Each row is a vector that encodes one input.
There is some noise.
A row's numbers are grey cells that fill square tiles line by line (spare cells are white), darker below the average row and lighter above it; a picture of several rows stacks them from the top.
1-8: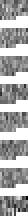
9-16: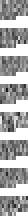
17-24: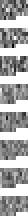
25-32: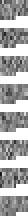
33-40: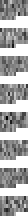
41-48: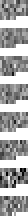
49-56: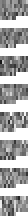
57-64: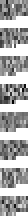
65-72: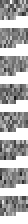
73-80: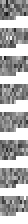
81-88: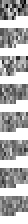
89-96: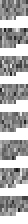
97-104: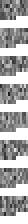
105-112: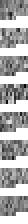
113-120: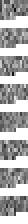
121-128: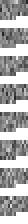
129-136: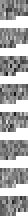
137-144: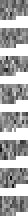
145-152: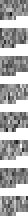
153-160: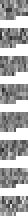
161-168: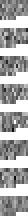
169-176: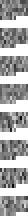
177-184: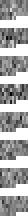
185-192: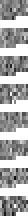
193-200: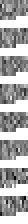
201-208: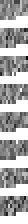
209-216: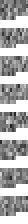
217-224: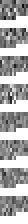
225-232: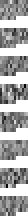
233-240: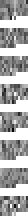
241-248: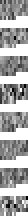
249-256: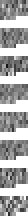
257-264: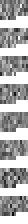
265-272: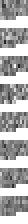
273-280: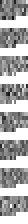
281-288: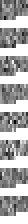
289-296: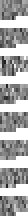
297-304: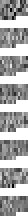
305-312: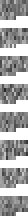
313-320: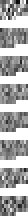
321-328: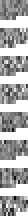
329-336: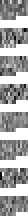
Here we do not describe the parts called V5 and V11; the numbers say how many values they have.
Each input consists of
either one of 9 labels and a value of V11, or a list of up to two items, each a true/false value and a value of V5.
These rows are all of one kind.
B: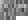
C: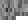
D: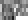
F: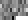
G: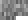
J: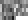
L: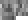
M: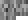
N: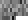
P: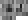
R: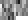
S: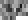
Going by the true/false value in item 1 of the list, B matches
G, N, P and R.
